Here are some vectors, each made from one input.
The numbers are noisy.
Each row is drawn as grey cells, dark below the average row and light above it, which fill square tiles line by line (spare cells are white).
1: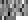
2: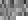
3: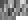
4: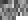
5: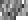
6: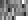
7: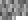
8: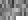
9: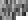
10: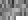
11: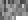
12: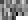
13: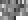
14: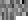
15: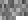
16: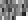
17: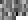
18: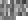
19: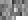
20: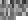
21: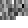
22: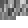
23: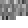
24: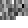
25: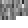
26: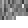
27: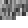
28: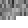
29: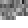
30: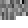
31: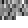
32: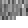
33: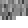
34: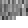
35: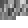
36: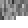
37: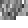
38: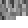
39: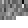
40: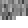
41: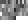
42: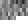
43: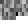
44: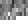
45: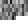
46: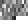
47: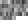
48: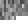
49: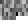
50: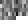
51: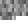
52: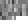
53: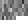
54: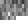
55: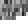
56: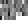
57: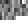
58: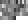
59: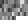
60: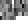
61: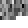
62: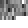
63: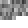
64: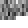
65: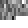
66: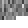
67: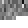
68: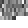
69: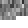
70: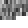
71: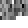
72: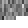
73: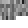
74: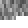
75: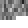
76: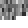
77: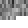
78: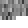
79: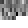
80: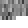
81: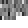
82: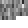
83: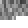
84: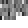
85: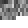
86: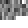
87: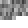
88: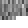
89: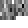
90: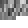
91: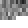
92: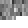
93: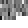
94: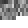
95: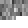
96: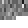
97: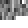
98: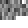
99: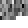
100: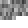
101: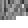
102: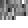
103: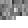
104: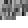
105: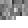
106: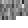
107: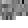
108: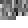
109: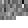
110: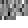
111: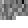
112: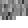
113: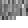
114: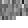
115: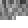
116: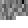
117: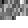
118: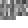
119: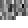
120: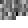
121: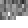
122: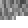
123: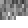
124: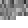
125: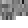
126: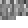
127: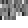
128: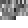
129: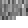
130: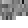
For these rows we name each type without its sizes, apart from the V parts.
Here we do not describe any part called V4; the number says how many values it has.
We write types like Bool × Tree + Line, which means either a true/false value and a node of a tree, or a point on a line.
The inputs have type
(Bool × Bool × Bool + Label) × (Line + V4).
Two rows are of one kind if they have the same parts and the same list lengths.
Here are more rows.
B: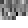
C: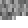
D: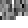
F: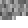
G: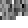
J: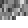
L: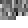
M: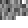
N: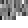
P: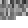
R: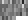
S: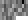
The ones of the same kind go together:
B, J
C, F, P, R
D, G, L, M, N
S

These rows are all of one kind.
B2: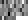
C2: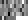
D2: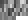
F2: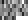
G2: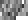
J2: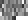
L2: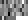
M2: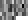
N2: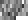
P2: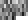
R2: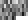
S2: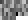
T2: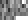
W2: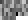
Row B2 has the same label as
C2, F2 and L2.
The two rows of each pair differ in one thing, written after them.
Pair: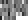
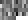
the label
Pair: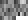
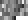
the label
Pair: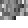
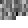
the label
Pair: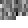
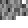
the label
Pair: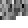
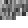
the label
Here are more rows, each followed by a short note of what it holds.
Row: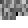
a label and a value of V4
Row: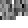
a label and a point on a line
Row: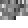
a label and a point on a line
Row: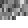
a label and a value of V4
